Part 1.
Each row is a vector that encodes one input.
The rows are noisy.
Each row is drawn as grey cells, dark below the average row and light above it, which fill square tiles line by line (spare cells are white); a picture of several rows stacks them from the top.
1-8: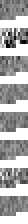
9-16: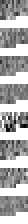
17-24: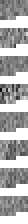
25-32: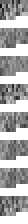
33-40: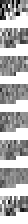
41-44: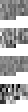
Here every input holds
a list of up to two points on a 6-point circle.
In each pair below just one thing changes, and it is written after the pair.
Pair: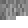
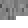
the place on the 6-point circle in item 1 of the list
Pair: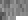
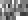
the place on the 6-point circle in item 2 of the list
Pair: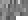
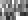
the place on the 6-point circle in item 1 of the list
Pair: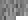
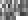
the place on the 6-point circle in item 2 of the list
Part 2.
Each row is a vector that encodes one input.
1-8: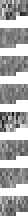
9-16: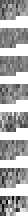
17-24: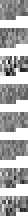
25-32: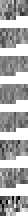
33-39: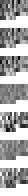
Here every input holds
a point on a 5-point line, together with either a point on a 6-point circle, or a fixed value.
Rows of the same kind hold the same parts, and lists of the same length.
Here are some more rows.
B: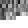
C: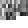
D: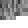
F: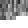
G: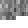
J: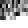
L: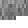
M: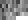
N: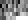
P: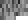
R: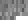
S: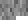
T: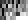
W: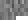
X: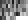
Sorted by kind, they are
B, C, D, F, J, L, M, N, P, S, W
G, R, T, X

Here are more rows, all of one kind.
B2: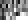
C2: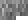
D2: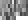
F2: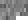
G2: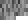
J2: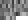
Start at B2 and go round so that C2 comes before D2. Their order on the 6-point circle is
B2, J2, C2, F2, G2, D2.
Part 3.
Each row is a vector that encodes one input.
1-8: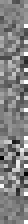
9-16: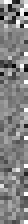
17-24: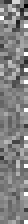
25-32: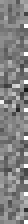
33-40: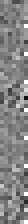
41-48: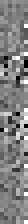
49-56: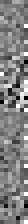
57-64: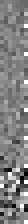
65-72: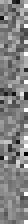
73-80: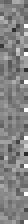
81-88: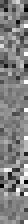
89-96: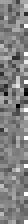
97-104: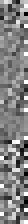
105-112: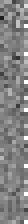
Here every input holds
a list of up to two points on an 11-point line.
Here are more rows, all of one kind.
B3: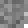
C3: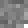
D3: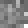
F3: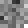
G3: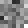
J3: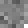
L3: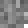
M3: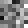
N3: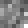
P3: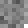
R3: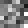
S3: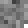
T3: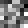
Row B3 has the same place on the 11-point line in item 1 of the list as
F3, G3, J3 and P3.
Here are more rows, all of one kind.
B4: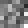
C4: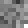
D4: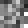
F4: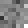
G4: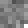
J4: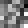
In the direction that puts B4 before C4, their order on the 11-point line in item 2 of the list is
D4, B4, C4, F4, J4, G4.
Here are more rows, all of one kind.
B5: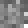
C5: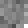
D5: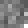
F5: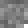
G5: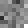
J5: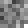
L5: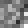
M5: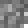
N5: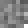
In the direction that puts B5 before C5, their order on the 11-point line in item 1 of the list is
B5, N5, J5, D5, M5, F5, C5, L5, G5.
